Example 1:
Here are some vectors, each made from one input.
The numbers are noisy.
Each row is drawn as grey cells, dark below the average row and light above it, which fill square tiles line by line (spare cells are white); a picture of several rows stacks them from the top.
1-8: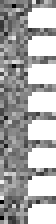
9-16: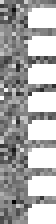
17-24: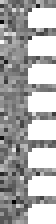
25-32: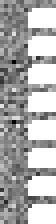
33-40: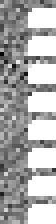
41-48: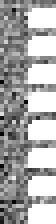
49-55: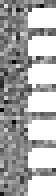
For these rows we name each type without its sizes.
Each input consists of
a node of each of two trees.
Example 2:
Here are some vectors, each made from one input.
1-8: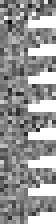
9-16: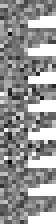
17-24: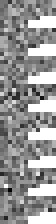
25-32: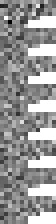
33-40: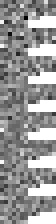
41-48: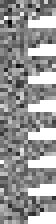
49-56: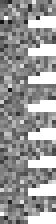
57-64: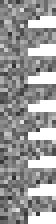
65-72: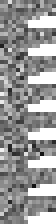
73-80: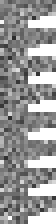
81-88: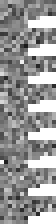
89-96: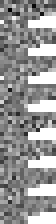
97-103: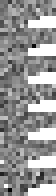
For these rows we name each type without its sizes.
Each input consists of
a point on a line, together with either a point on a circle, or a fixed value.
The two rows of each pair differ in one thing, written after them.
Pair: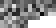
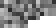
the place on the circle
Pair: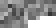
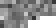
the place on the line
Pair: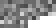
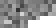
the place on the circle
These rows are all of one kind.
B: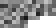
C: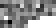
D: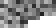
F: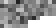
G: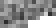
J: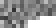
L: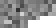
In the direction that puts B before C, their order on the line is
D, F, L, J, G, B, C.
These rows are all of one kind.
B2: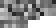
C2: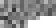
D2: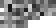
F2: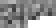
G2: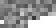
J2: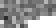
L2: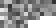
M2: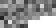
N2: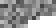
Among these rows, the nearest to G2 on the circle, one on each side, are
J2 and M2.
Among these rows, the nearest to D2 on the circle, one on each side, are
L2 and M2.
